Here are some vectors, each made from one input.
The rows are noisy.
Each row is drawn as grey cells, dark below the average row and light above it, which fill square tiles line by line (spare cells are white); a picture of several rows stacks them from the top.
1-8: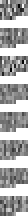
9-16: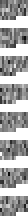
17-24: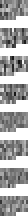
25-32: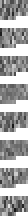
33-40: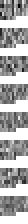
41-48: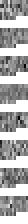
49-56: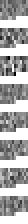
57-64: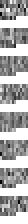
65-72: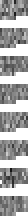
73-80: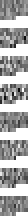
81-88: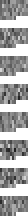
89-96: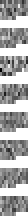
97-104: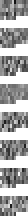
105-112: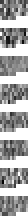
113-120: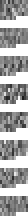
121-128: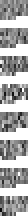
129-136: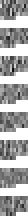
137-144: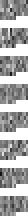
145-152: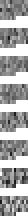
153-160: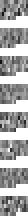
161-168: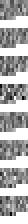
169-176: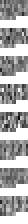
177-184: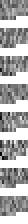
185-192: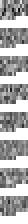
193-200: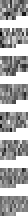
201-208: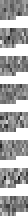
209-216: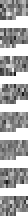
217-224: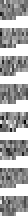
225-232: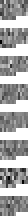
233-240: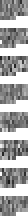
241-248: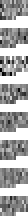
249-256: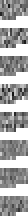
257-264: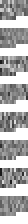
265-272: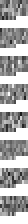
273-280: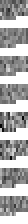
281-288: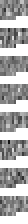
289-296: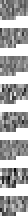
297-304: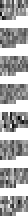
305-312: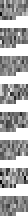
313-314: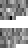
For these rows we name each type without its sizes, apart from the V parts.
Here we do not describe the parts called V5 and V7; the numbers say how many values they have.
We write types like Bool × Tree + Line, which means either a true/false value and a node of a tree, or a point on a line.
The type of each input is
Bool × V5 + Circle × Circle + V7.
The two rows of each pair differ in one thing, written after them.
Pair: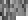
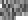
the true/false value
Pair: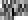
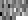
the value of V5
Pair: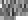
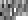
the value of V5
